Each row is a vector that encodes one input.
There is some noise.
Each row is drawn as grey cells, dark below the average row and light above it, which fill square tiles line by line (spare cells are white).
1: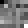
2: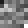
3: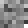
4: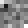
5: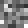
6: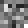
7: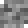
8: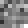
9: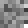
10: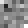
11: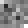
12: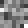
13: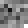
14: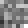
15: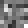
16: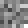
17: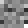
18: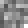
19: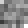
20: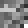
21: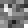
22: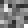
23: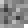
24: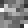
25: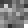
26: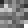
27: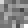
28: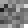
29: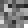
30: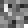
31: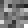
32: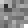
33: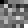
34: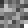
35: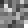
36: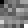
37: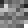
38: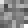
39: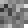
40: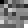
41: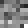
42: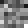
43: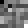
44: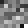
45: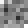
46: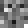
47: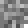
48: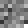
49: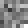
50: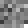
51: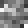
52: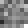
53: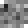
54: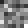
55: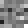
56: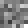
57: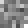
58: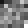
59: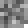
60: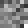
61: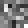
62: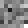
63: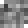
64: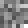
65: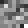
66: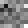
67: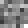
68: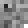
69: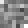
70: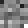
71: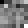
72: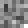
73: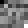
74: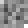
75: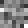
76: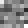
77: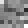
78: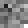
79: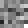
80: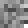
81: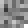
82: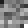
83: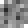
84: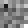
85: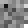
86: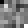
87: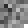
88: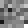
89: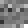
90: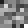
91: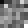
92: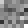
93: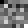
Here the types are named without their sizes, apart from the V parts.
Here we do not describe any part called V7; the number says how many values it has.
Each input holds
a node of a tree, together with either a node of a tree, or a value of V7.
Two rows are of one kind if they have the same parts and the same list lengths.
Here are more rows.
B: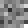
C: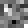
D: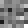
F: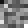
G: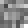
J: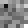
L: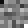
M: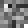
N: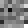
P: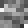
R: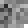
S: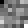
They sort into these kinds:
B, D, G, J, N, R
C, F, L, M, P, S

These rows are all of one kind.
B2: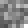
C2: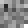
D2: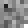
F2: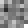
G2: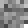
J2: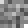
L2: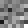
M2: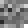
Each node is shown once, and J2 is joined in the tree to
B2 and M2.
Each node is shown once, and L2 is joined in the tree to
G2.
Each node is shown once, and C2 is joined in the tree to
D2.
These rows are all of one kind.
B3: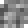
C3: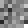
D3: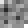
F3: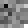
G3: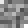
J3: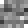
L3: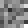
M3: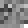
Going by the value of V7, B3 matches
D3 and J3.
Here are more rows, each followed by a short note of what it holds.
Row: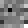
a node of a tree and a value of V7
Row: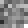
a node of a tree and a value of V7
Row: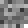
a node of a tree and a value of V7
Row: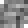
a node of a tree and a value of V7
